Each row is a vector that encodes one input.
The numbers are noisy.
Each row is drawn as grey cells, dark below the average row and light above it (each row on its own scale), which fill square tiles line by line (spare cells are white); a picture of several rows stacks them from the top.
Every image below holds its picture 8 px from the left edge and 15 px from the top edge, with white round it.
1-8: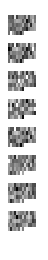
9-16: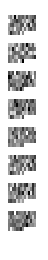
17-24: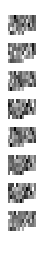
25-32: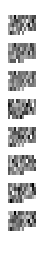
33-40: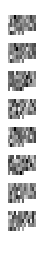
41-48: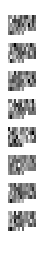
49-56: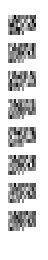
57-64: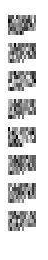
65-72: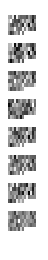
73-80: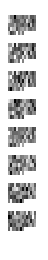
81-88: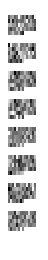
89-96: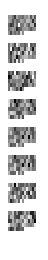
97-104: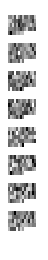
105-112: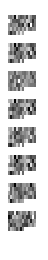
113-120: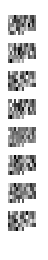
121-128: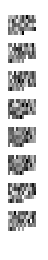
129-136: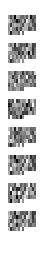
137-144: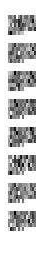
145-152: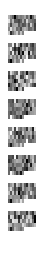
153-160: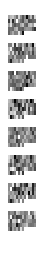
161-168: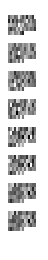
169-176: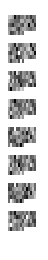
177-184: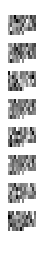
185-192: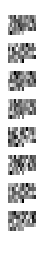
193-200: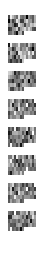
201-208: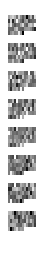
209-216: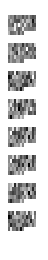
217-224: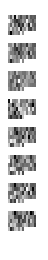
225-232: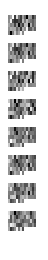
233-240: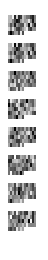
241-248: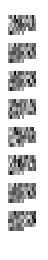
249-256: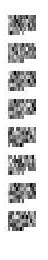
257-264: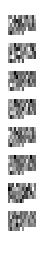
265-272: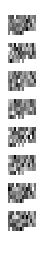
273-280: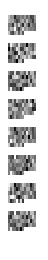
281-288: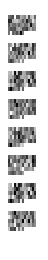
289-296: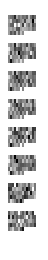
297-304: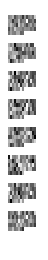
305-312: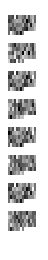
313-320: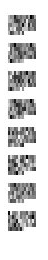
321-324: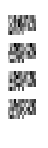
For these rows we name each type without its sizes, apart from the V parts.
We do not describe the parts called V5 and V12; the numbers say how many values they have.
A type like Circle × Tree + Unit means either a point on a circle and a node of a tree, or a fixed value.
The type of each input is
Bool × ((Tree + Unit) × V12 + V5) + Line.
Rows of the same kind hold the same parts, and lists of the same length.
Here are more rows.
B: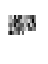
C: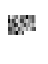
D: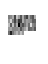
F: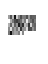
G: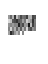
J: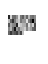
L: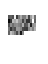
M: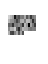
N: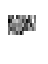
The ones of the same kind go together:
B, D, F, G
C, J
L, N
M

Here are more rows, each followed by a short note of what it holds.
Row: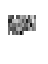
a point on a line
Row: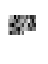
a node of a tree, a true/false value and a value of V12
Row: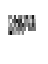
a true/false value and a value of V12
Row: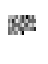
a true/false value and a value of V5
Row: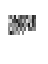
a true/false value and a value of V12
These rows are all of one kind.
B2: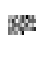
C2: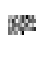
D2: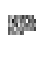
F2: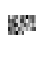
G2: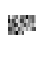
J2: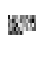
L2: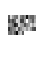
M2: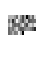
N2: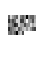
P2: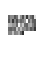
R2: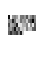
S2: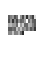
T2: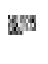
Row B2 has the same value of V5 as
C2 and M2.
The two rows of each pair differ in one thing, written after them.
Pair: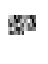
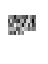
the value of V12
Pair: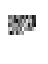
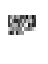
the true/false value
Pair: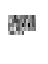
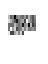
the true/false value
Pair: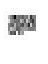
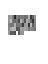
the true/false value
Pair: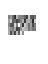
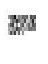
the true/false value
